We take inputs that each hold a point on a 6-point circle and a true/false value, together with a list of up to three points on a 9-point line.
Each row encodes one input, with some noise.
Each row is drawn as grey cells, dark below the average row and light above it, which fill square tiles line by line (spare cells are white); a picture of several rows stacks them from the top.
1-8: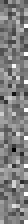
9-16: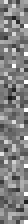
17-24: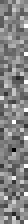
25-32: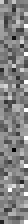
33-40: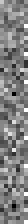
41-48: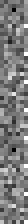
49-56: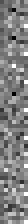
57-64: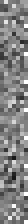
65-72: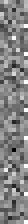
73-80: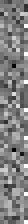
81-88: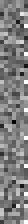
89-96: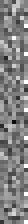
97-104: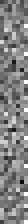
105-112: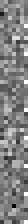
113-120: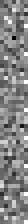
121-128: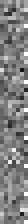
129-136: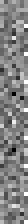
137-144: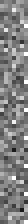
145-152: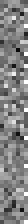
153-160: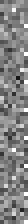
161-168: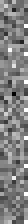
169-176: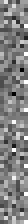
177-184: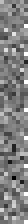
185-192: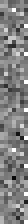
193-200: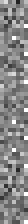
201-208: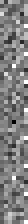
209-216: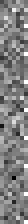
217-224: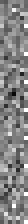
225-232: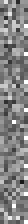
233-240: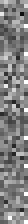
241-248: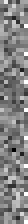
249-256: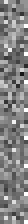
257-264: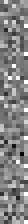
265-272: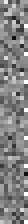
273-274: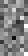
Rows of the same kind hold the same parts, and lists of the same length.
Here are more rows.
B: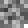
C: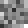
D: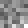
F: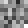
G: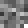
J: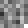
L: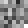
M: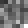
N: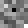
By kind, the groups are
B, C, F, L
D
G, J
M, N

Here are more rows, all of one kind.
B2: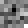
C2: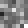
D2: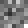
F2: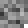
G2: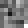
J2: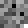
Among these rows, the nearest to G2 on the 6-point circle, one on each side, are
D2 and F2.
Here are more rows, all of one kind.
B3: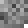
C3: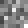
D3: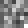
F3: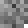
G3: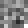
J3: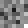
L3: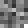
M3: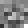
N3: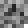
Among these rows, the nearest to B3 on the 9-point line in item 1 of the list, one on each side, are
F3 and M3.
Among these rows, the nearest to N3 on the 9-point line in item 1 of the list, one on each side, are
F3 and J3.
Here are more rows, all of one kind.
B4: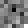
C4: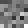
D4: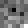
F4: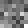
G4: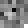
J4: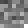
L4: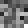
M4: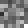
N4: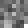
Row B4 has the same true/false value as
D4 and N4.
